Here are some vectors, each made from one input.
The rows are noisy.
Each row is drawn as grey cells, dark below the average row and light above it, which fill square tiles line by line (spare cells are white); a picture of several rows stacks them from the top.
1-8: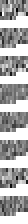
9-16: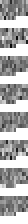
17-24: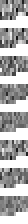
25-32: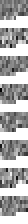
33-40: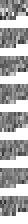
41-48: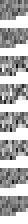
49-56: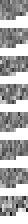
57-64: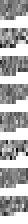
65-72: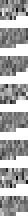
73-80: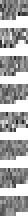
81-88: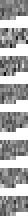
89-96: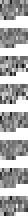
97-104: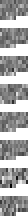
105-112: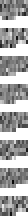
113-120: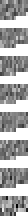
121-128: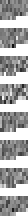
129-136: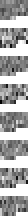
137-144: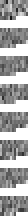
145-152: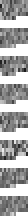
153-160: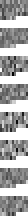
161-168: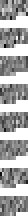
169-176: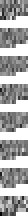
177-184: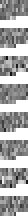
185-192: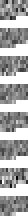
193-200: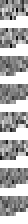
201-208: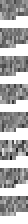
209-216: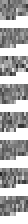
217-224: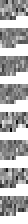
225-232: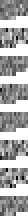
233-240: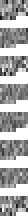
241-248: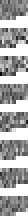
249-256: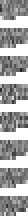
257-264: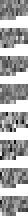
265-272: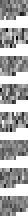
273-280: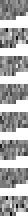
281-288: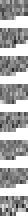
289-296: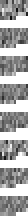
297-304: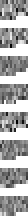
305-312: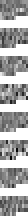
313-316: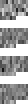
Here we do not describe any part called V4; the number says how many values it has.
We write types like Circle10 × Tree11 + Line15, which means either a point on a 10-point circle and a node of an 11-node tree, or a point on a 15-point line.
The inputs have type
Circle9 × Circle9 × Circle9 × Circle9 × Circle9 + Line7 × V4.
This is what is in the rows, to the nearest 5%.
About 75% of them hold a point on each of five 9-point circles. The rest hold a point on a 7-point line and a value of V4.
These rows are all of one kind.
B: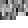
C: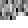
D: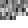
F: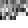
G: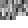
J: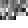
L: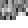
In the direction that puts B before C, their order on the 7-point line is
J, B, F, C, G, D, L.
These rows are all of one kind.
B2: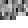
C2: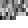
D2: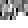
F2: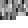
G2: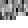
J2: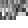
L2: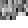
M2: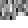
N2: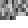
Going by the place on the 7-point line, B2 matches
L2, M2 and N2.
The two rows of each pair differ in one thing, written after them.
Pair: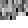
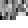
the value of V4
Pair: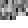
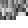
the place on the 7-point line
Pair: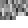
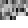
the place on the 7-point line
